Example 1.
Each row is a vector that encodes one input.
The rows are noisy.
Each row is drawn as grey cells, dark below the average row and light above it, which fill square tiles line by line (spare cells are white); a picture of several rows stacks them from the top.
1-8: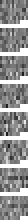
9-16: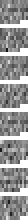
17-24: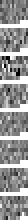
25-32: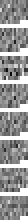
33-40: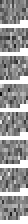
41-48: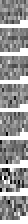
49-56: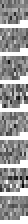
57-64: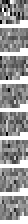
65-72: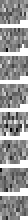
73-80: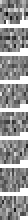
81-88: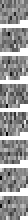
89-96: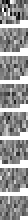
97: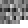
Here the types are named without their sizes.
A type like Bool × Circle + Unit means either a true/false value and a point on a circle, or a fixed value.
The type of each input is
Circle + Unit.
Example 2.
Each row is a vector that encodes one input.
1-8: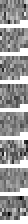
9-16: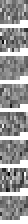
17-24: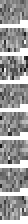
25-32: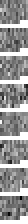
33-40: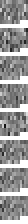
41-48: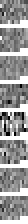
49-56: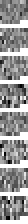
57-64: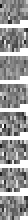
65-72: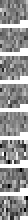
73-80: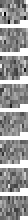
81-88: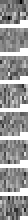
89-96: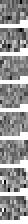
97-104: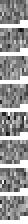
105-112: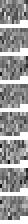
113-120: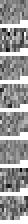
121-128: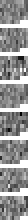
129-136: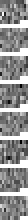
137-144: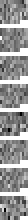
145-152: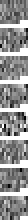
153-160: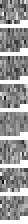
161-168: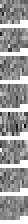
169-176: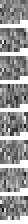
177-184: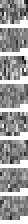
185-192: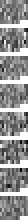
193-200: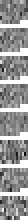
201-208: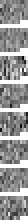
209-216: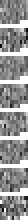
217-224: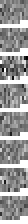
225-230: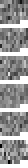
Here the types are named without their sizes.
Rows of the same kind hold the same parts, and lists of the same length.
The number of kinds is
2.
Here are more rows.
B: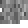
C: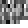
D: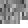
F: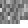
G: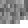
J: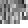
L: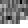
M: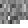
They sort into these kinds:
B, D, F, G, J, L, M
C

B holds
a point on a circle.
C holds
a fixed value.
